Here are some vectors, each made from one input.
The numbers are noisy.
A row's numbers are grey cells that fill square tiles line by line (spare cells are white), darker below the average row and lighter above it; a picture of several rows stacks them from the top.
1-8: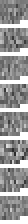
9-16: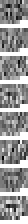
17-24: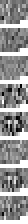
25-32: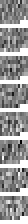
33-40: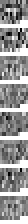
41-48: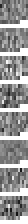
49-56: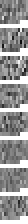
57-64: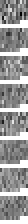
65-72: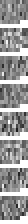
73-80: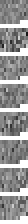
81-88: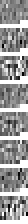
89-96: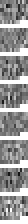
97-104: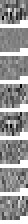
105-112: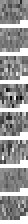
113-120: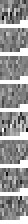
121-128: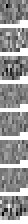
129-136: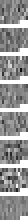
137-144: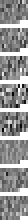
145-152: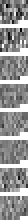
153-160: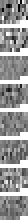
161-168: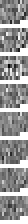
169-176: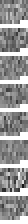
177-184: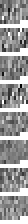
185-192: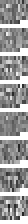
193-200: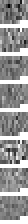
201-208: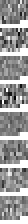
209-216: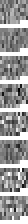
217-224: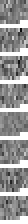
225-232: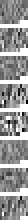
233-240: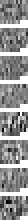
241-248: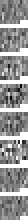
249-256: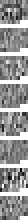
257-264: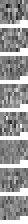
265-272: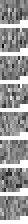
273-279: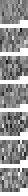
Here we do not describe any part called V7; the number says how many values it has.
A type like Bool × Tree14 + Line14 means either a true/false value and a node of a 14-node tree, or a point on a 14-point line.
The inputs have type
Circle11 × Line10 × V7.
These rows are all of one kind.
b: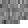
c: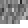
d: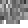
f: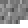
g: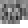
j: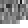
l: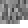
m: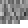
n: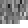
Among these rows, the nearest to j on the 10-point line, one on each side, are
d and f.
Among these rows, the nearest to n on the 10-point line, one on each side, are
l and m.
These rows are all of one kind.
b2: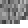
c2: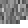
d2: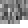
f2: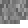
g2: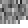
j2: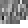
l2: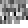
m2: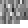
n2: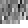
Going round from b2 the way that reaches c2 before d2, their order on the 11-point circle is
b2, l2, m2, c2, j2, f2, d2, g2, n2.
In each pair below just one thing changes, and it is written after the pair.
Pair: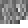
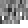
the place on the 11-point circle
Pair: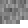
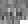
the place on the 10-point line
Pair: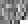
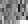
the value of V7
